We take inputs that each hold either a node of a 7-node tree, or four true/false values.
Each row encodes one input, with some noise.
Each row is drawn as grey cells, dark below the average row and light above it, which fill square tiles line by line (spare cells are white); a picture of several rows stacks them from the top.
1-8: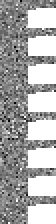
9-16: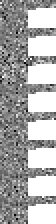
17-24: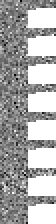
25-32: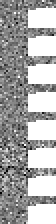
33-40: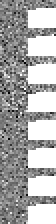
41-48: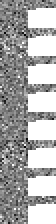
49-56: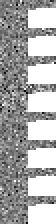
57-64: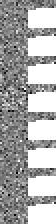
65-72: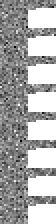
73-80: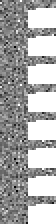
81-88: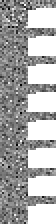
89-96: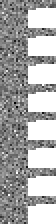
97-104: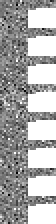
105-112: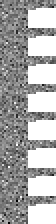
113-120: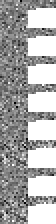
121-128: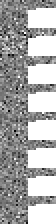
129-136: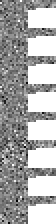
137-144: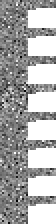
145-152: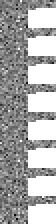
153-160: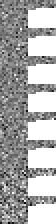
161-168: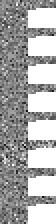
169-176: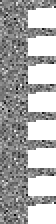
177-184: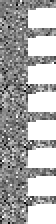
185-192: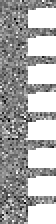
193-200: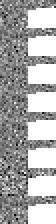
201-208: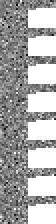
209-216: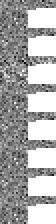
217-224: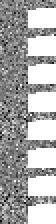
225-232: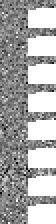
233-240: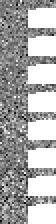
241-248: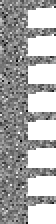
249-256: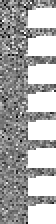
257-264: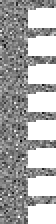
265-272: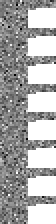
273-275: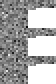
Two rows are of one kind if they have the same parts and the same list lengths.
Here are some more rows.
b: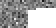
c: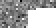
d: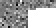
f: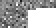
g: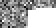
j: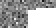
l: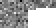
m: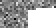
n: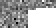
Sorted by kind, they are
b, c, d, f, j, l, m, n
g

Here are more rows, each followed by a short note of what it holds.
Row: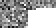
a node of a 7-node tree
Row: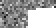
four true/false values
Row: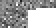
four true/false values
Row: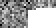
a node of a 7-node tree
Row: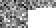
a node of a 7-node tree
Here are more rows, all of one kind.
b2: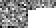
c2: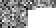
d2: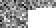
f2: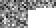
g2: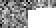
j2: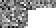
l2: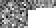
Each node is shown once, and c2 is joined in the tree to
g2.
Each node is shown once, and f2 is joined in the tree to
d2 and l2.
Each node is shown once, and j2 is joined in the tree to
b2.
